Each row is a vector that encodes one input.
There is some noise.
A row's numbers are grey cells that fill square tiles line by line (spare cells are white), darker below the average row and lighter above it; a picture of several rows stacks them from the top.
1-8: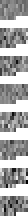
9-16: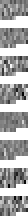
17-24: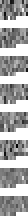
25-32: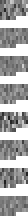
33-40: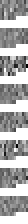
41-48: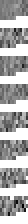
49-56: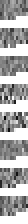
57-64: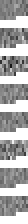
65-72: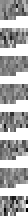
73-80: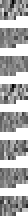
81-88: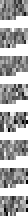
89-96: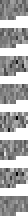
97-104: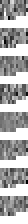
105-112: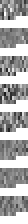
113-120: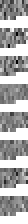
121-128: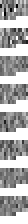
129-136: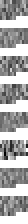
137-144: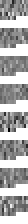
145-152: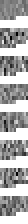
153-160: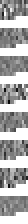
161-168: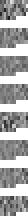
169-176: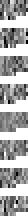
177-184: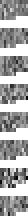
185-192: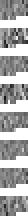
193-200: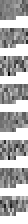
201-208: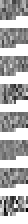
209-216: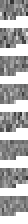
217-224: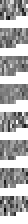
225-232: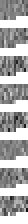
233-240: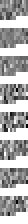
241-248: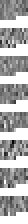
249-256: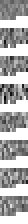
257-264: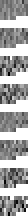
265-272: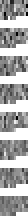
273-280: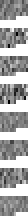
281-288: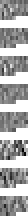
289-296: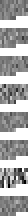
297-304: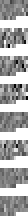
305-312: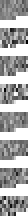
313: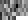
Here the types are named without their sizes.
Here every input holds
either a fixed value, or a point on each of two lines, or a node of a tree.
